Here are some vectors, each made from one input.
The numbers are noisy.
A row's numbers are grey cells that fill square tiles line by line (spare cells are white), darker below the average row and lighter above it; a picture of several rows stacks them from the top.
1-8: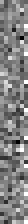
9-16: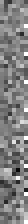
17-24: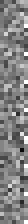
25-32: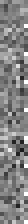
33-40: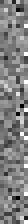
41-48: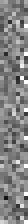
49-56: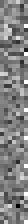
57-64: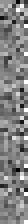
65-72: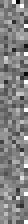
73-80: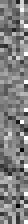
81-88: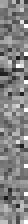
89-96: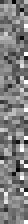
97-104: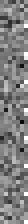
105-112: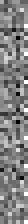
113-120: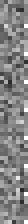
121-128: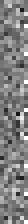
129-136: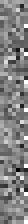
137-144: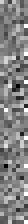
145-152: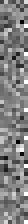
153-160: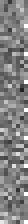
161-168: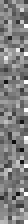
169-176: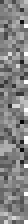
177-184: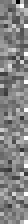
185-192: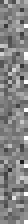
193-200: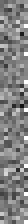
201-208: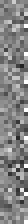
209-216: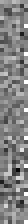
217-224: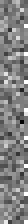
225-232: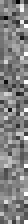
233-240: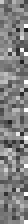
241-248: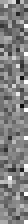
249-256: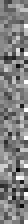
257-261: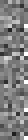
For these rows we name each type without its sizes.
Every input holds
a point on each of three lines and a true/false value.
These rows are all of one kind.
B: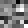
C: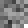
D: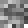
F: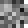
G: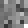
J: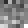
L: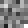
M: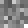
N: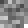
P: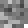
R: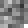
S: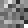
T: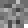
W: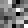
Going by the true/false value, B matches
C, M and T.
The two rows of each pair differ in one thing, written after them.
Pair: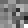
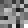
the place on one of the three lines
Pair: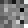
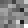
the place on one of the three lines
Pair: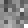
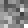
the place on one of the three lines
